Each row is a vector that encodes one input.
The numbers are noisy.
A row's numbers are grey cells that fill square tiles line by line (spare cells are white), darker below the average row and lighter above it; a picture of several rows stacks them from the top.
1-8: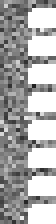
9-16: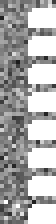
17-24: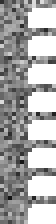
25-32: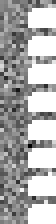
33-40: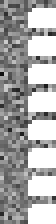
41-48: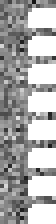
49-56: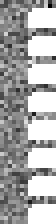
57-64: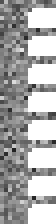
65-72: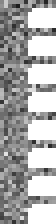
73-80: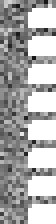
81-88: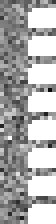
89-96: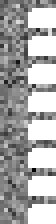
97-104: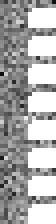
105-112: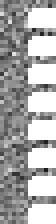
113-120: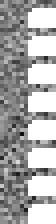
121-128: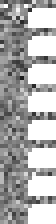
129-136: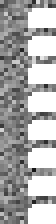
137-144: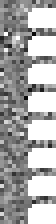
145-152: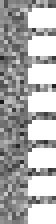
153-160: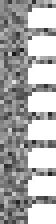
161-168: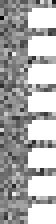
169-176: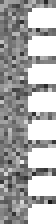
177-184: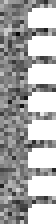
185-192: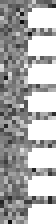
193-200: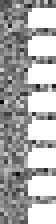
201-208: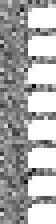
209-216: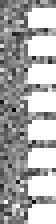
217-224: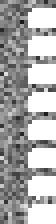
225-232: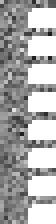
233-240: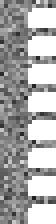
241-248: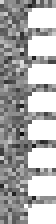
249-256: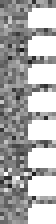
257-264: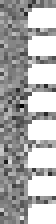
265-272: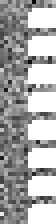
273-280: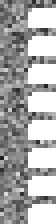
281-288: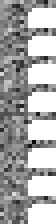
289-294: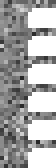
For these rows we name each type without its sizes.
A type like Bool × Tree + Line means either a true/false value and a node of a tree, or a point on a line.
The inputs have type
List(Line).
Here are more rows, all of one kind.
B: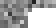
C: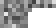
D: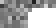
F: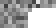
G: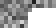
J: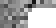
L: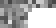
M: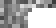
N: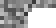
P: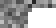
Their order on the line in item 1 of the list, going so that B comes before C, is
B, J, D, F, G, L, M, P, C, N.
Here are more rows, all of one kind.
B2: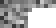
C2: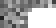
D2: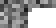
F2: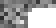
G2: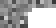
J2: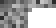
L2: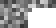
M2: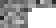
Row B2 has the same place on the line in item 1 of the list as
J2 and M2.
